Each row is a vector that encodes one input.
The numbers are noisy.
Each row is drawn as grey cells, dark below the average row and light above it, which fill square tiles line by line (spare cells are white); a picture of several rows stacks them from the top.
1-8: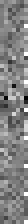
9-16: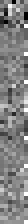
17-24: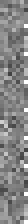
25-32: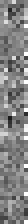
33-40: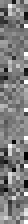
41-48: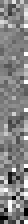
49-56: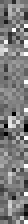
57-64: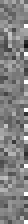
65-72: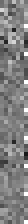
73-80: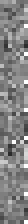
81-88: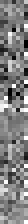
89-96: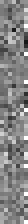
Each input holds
a point on an 8-point line, together with a list of up to two points on a 4-point line.
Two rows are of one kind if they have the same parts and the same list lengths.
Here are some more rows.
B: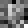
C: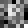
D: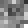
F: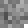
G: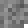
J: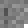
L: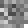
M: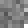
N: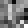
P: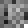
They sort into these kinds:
B, N
C, D, G, L
F, J, M, P

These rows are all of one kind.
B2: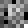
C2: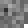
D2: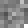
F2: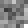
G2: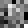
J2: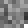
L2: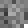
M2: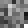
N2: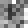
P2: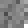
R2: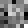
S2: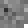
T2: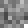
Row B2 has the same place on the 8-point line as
C2, F2, L2 and S2.
